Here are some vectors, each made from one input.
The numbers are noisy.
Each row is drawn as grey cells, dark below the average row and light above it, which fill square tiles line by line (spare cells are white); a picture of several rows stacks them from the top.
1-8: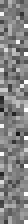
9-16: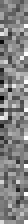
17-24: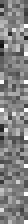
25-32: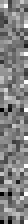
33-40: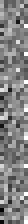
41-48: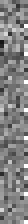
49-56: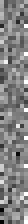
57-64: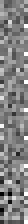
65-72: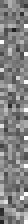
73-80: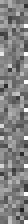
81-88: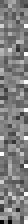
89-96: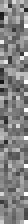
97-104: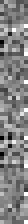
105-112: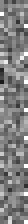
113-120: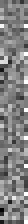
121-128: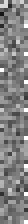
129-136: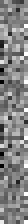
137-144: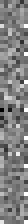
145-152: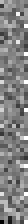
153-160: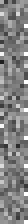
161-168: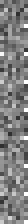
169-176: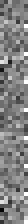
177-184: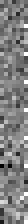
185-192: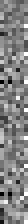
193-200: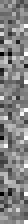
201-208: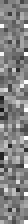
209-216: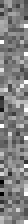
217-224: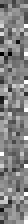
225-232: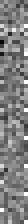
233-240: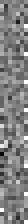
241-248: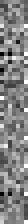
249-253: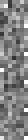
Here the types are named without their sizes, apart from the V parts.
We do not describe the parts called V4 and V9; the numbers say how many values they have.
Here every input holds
either a label, a point on a line and a value of V9, or a true/false value and a value of V4.
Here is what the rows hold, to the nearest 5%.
About 75% of them hold a label, a point on a line and a value of V9. The rest hold a true/false value and a value of V4.
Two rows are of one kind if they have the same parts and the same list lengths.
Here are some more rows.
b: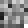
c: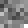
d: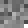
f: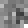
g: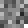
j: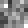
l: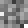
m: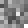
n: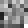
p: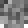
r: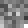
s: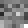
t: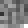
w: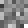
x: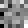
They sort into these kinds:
b, j, n, x
c, d, f, g, l, m, p, r, s, t, w

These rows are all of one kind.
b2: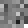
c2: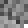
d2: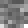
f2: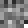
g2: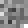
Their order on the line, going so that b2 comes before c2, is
b2, c2, d2, g2, f2.
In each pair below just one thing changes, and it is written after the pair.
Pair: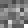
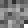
the label
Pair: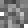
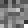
the value of V9
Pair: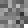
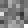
the place on the line
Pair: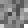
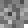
the label
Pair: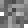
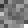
the value of V9
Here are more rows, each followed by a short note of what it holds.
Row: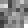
a true/false value and a value of V4
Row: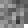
a label, a point on a line and a value of V9
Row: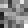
a true/false value and a value of V4
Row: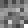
a label, a point on a line and a value of V9
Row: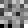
a true/false value and a value of V4
